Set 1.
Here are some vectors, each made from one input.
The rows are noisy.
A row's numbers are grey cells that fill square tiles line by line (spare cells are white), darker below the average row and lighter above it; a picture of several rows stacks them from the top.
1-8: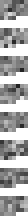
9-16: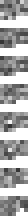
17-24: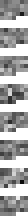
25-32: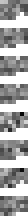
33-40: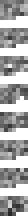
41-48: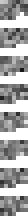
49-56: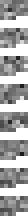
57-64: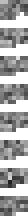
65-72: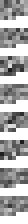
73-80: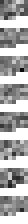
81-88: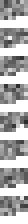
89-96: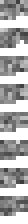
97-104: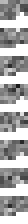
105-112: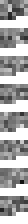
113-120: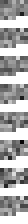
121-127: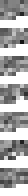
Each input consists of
either a fixed value, or four true/false values.
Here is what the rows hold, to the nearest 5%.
About 5% of them hold a fixed value. The rest hold four true/false values.
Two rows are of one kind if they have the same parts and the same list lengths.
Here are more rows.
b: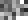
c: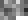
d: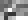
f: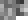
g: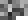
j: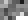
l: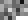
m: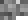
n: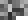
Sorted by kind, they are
b, c, d, f, j, l, m
g, n

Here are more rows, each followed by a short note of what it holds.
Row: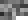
four true/false values
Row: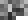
a fixed value
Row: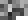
a fixed value
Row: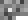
four true/false values
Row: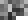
a fixed value
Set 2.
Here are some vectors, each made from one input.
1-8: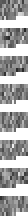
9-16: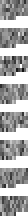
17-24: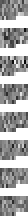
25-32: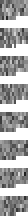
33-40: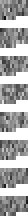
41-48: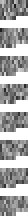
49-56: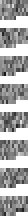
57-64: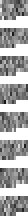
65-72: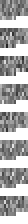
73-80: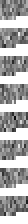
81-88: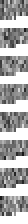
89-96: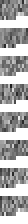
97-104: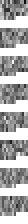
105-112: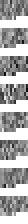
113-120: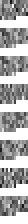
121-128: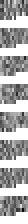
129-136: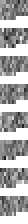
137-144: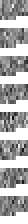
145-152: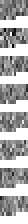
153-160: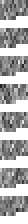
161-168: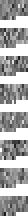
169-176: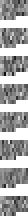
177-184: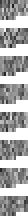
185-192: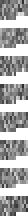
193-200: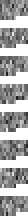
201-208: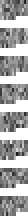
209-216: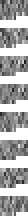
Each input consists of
a point on a 17-point circle.
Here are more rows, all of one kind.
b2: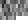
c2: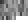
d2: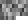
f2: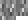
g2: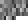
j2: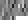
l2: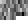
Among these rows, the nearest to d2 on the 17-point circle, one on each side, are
c2 and j2.
